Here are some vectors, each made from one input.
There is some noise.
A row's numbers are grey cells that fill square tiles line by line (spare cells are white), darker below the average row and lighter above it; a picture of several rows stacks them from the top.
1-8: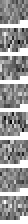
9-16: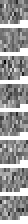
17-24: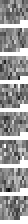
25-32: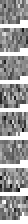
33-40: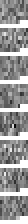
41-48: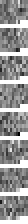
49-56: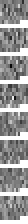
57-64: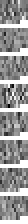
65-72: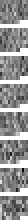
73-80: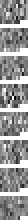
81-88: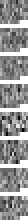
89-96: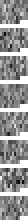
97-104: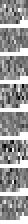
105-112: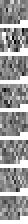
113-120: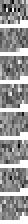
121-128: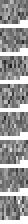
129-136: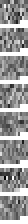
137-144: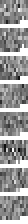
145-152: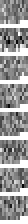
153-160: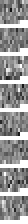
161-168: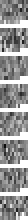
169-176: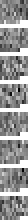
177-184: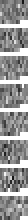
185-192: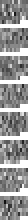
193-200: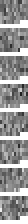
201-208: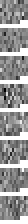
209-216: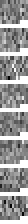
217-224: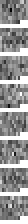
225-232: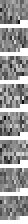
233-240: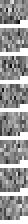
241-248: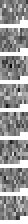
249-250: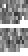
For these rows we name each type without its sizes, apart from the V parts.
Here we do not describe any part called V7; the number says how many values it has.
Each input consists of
a value of V7, together with either a point on a circle, or a label.
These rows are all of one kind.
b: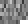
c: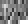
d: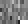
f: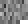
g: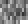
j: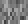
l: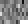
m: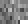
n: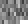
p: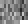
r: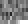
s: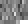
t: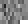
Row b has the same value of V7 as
f, l, n and t.
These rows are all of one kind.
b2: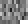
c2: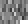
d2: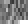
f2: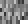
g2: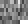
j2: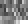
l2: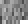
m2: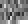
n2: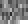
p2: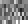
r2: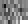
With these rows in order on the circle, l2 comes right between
c2 and m2.
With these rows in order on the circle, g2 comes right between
c2 and d2.
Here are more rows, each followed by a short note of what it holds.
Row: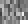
a label and a value of V7
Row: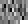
a point on a circle and a value of V7
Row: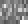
a point on a circle and a value of V7
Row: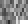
a point on a circle and a value of V7
